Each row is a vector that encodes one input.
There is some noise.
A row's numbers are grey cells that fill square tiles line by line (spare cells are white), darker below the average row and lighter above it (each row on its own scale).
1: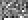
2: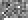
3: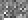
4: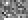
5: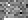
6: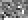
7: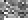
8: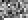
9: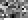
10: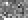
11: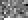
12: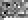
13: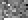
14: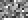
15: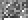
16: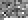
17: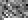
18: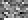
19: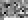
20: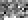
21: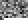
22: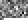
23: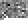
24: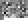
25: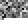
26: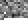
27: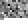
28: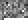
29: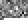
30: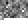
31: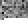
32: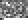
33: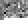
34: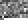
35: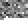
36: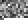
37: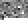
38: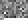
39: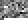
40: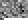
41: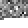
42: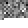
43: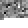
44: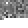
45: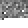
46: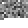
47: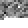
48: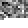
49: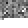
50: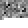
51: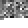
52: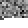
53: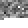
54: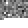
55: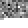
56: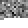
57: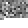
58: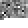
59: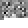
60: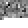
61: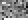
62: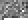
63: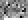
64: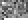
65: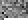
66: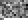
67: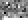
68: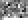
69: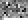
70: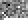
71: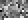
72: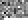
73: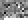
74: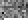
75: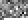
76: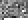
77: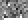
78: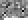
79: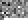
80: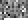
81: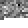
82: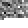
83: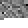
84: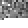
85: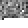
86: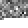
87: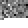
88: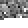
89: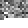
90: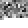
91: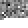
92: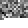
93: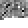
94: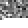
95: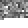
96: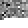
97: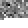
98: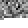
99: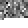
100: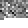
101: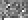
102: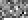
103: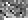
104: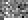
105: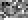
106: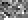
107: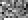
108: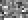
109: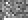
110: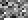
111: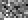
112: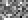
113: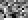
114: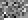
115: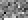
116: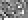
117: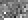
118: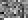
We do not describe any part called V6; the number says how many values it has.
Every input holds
a list of up to two items, each a true/false value and a value of V6.
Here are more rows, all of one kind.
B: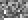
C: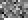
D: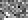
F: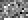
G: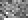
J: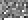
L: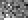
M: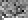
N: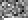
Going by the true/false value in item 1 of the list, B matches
F and J.
